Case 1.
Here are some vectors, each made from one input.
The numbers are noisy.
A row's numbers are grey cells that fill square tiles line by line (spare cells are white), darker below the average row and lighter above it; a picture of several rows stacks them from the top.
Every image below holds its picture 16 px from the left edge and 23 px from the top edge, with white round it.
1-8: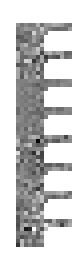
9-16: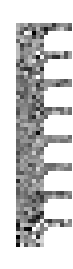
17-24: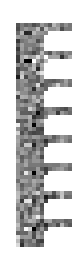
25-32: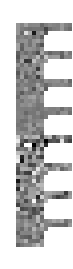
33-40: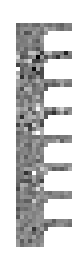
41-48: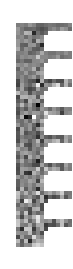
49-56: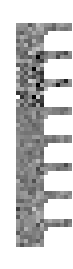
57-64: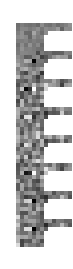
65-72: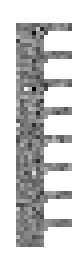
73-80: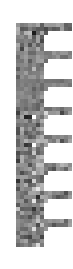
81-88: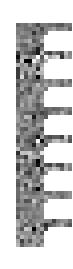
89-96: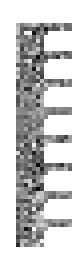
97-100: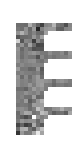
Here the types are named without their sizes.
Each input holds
a list of points on a line.
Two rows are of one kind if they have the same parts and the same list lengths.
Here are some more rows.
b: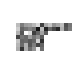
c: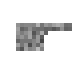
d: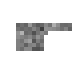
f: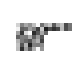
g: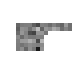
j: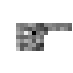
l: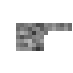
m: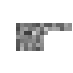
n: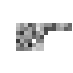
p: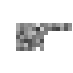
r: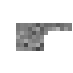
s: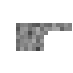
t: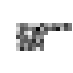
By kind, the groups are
b, g, j, l, s
c, d
f, n, r
m, p, t

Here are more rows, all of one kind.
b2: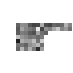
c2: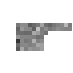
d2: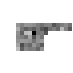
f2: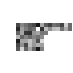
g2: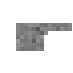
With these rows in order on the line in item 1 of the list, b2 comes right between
c2 and g2.
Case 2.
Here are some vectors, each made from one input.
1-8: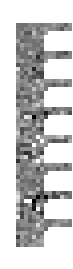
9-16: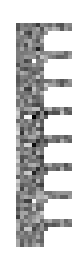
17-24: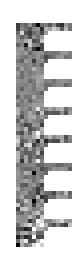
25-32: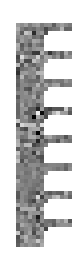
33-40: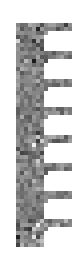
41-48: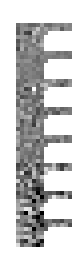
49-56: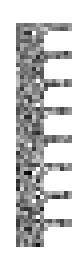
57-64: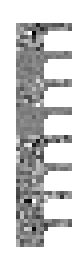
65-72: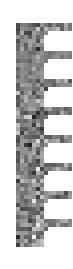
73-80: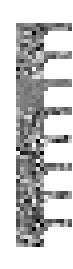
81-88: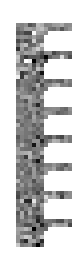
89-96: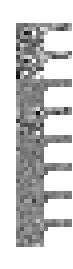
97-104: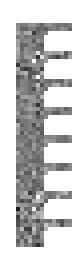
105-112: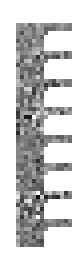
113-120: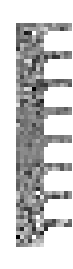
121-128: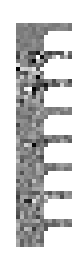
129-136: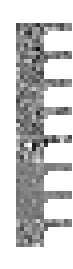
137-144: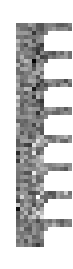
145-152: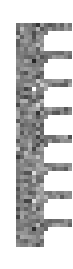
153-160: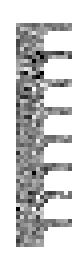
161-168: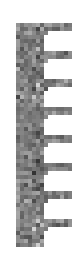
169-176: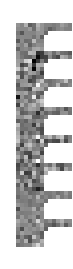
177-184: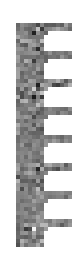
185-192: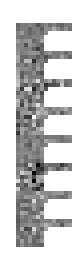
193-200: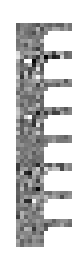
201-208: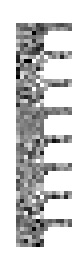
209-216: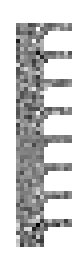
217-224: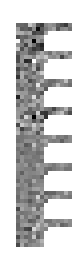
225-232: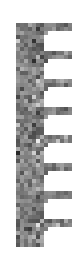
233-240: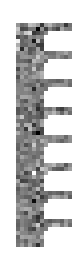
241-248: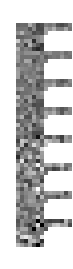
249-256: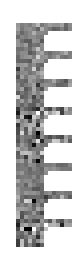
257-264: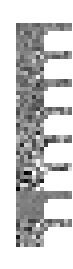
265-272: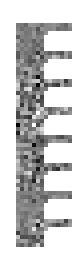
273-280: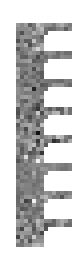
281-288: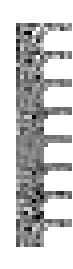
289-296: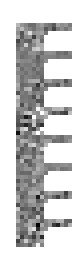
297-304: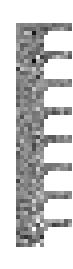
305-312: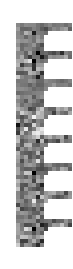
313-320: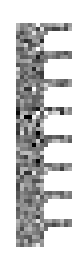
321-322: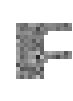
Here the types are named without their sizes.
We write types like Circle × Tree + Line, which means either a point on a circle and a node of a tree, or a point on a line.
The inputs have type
(Circle + Unit) × Tree + Line.
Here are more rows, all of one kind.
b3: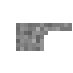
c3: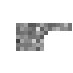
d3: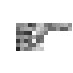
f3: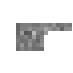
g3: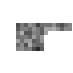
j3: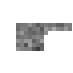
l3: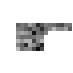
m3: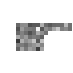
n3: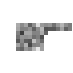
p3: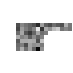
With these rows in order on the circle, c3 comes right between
d3 and l3.
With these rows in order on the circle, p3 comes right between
f3 and m3.
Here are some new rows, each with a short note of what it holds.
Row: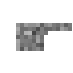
a node of a tree
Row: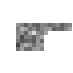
a point on a line
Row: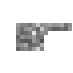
a point on a circle and a node of a tree
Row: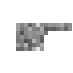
a node of a tree
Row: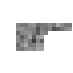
a point on a line
